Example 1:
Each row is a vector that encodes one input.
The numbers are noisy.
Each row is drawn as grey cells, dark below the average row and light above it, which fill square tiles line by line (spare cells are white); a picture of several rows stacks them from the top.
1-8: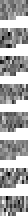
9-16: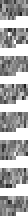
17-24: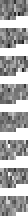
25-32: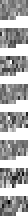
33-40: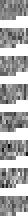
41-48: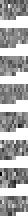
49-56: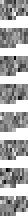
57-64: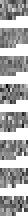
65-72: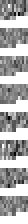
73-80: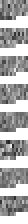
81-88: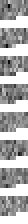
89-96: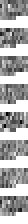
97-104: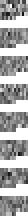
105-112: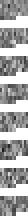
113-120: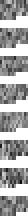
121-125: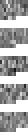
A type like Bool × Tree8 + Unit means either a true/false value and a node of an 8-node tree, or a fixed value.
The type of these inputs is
Line4 + List2(Line5).
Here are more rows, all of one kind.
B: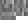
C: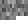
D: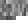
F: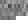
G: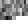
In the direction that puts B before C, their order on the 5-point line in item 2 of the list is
F, B, C, D, G.
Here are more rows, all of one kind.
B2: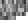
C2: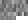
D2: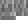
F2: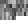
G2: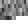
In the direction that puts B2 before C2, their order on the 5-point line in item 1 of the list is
D2, F2, B2, C2, G2.
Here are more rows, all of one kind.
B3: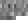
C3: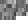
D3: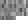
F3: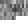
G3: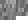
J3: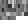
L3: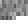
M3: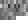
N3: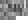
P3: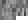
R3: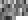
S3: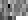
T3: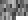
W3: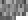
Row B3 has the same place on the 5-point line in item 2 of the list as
G3, P3, S3 and W3.
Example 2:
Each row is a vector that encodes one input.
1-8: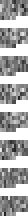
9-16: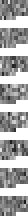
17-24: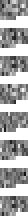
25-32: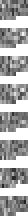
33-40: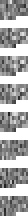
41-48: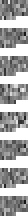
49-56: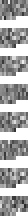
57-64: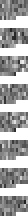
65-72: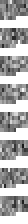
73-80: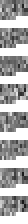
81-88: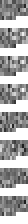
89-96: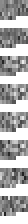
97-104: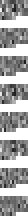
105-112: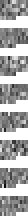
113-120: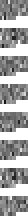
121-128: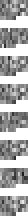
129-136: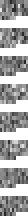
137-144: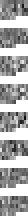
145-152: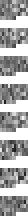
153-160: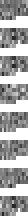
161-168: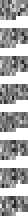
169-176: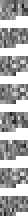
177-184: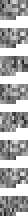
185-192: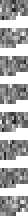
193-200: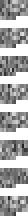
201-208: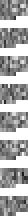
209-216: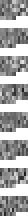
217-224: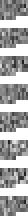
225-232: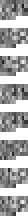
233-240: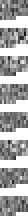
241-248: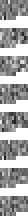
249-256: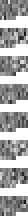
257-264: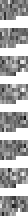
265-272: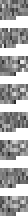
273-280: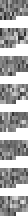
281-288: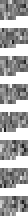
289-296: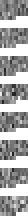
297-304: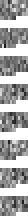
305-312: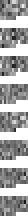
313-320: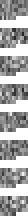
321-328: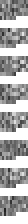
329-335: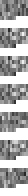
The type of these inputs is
Bool × Bool × Bool + Circle8 + Circle11 + Unit.
